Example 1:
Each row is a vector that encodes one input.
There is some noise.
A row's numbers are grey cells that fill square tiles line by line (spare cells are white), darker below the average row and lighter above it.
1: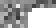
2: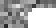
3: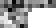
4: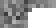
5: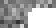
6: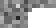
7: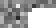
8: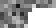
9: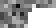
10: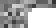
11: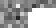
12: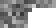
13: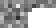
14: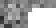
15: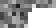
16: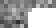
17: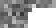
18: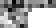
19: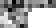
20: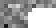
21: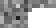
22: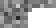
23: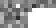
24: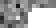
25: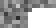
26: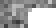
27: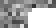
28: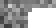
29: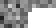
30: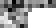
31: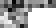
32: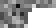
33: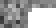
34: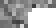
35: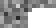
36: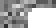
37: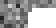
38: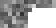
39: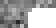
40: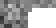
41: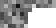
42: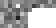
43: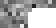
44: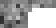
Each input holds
a list of up to two points on a 6-point line.
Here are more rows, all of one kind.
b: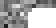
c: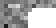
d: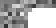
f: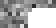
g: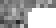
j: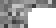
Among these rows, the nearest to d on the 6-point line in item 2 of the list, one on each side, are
b and j.
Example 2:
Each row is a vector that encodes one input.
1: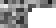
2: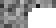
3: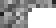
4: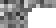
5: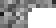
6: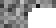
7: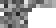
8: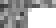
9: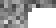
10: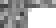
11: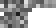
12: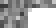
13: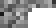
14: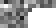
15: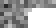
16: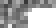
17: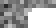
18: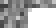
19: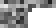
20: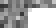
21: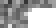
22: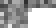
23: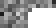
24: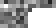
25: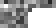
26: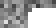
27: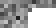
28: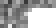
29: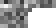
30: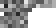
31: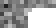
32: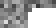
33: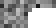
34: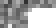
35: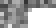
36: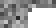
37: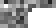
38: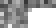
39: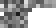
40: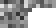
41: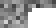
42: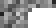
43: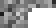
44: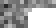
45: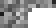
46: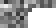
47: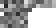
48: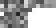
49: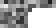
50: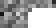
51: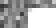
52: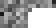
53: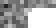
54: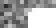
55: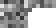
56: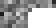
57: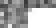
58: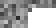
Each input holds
either a point on a 6-point line, or three true/false values.
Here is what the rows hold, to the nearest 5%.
About 30% of them hold a point on a 6-point line. The rest hold three true/false values.
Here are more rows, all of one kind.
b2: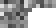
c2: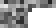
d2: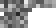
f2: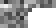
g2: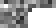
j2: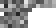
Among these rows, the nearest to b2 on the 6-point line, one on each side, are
d2 and f2.
